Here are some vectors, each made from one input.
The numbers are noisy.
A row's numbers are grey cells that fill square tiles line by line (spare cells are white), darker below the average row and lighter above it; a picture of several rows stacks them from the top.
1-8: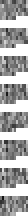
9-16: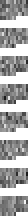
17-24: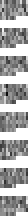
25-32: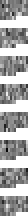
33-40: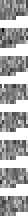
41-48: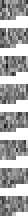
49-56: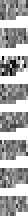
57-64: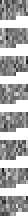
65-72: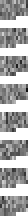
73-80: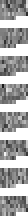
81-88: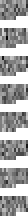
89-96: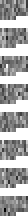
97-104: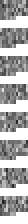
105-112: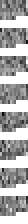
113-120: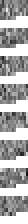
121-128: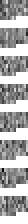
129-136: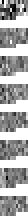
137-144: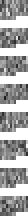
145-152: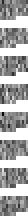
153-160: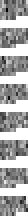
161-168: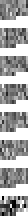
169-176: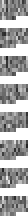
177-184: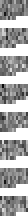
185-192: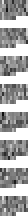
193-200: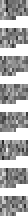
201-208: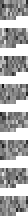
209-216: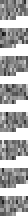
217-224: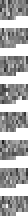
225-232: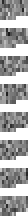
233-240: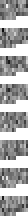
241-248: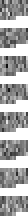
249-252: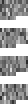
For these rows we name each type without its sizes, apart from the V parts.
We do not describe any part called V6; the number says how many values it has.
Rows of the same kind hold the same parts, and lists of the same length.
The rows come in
3 kinds.
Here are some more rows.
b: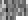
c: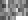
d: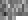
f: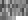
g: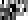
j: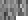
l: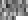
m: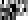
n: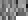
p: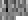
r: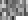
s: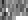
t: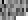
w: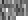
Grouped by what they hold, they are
b, l, p, r
c, d, f, j, n, s, t, w
g, m

